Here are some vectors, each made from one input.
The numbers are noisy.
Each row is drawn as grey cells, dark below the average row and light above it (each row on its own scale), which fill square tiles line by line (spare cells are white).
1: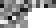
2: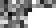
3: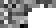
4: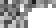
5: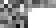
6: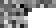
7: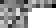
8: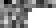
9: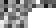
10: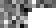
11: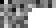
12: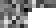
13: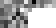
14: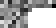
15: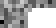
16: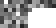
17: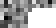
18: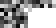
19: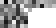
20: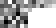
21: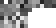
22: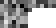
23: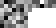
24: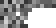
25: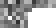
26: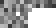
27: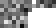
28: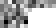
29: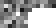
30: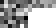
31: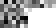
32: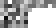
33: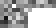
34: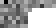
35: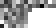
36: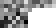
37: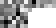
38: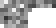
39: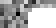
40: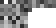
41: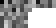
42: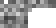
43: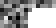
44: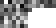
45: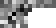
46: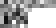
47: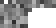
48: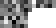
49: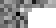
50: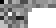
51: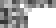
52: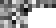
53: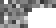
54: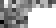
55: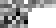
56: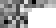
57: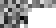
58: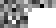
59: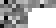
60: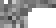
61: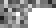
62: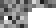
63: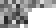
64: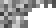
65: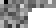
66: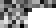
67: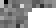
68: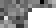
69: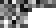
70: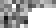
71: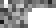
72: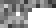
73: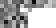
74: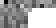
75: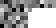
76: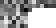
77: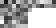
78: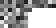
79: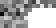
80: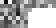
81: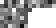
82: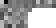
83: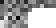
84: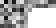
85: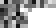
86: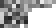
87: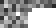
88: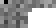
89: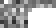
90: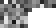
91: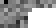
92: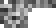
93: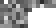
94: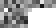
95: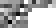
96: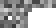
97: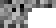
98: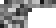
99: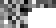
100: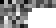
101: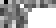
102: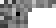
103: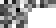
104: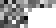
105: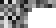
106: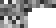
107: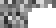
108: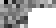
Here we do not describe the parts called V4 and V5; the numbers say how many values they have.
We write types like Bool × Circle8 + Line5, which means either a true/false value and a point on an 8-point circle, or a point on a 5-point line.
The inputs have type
Bool × Line3 × Line3 × V4 × V5.
